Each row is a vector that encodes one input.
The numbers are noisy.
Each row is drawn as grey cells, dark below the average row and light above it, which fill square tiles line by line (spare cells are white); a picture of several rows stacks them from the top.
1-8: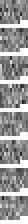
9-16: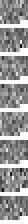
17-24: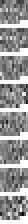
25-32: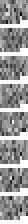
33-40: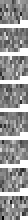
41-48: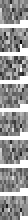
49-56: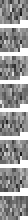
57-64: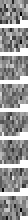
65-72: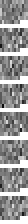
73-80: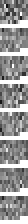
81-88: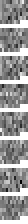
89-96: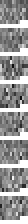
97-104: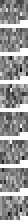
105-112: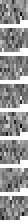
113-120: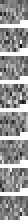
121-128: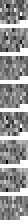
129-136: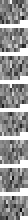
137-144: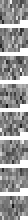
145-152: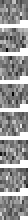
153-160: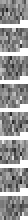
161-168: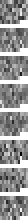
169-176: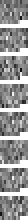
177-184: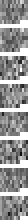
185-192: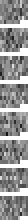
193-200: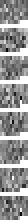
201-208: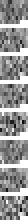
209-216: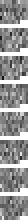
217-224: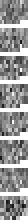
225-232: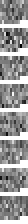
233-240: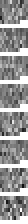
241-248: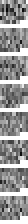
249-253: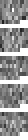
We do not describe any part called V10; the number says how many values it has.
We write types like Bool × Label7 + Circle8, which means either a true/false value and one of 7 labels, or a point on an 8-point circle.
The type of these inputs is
Bool × (Line20 + V10).
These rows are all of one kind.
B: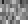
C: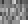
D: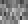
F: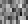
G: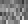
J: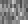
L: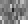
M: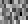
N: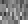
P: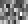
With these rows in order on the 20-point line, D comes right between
F and N.
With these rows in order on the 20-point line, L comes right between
G and N.
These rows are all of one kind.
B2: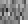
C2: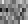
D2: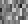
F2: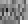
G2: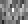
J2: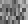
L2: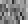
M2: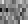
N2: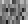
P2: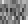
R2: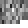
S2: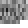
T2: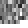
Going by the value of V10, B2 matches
F2, S2 and T2.
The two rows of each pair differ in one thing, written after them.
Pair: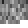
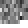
the place on the 20-point line
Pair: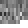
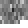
the true/false value
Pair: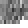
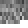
the true/false value
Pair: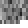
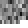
the place on the 20-point line
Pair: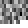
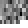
the place on the 20-point line
